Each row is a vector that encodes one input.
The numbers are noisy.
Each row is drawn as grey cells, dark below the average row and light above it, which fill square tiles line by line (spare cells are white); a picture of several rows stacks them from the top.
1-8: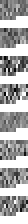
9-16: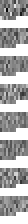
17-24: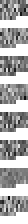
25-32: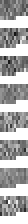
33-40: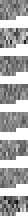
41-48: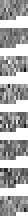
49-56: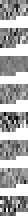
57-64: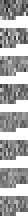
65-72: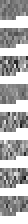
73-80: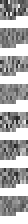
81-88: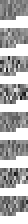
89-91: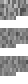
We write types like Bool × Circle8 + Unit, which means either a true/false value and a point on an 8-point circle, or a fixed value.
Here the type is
(Bool × Bool × Bool + Unit) × Label10.
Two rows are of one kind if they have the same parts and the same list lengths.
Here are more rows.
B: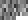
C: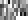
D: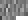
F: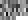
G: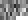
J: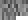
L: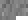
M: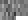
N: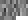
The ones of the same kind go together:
B, C, J, M, N
D, F, G, L

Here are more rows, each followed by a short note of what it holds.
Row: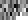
one of 10 labels and three true/false values
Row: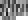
one of 10 labels
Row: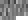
one of 10 labels
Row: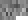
one of 10 labels
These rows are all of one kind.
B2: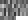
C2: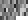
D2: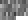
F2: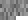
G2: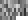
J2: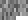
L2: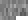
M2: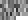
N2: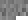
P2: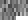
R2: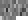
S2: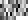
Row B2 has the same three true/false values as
J2 and S2.
